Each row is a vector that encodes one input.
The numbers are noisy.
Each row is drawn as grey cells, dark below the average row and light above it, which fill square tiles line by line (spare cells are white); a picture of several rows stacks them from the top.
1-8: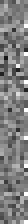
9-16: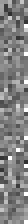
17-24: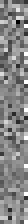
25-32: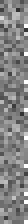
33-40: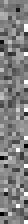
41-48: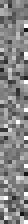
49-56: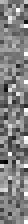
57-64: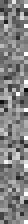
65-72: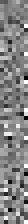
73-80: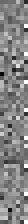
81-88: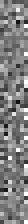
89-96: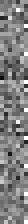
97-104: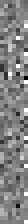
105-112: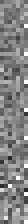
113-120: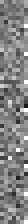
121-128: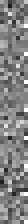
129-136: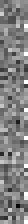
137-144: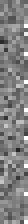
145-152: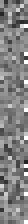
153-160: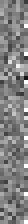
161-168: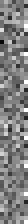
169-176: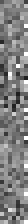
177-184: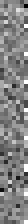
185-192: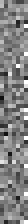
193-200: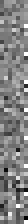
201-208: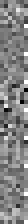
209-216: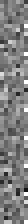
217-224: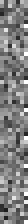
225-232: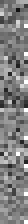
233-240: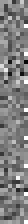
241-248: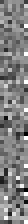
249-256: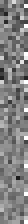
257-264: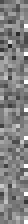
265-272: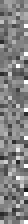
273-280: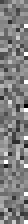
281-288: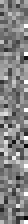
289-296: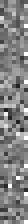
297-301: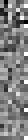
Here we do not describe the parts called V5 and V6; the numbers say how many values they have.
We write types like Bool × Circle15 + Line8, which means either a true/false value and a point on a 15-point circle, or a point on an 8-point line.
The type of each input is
(Bool × Bool × Bool + V5) × (Line7 + V6).
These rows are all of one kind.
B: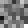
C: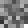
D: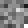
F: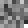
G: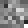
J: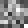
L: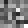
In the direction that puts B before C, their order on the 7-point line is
J, B, F, D, L, G, C.
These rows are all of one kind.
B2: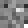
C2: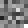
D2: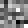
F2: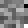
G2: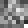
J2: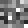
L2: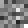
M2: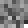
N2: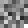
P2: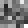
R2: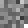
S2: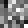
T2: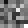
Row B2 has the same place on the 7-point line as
F2 and L2.
